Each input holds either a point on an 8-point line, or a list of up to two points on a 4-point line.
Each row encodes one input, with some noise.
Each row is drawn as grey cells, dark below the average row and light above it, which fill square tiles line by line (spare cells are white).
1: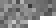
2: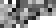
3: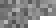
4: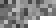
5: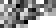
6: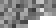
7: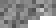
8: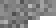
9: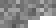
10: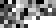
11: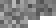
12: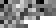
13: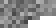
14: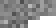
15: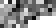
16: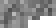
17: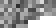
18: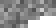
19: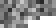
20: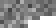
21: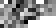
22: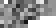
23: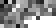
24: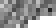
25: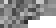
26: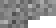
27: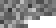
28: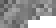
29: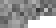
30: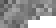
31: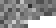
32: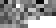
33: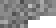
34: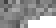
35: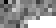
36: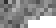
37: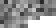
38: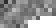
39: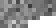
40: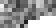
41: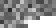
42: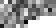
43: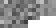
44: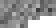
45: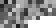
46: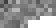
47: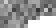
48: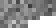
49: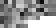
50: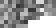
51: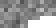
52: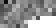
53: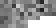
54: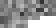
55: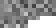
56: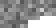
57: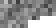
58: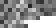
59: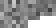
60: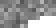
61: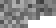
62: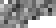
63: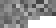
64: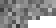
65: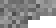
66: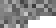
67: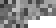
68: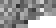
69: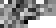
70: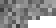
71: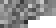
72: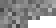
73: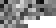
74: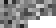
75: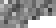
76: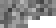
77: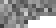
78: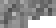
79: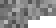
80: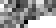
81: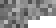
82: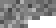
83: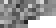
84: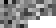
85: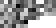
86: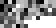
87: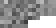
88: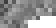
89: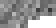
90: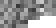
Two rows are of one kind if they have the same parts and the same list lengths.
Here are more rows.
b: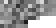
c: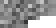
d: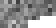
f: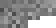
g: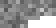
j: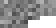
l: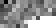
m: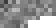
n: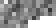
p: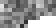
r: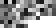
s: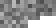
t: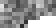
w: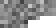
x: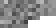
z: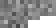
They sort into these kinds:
b, c, f, j, w, x, z
d, n, s
g, l, m
p, r, t

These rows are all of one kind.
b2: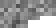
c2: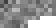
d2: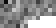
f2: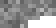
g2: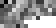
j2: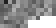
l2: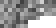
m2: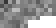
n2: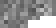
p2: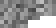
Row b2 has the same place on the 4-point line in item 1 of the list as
c2 and m2.
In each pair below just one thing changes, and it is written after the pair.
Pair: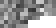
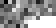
the place on the 4-point line in item 1 of the list
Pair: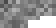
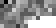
the place on the 4-point line in item 1 of the list
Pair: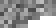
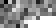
the place on the 4-point line in item 1 of the list
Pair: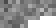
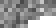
the place on the 4-point line in item 2 of the list
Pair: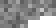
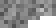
the place on the 4-point line in item 1 of the list
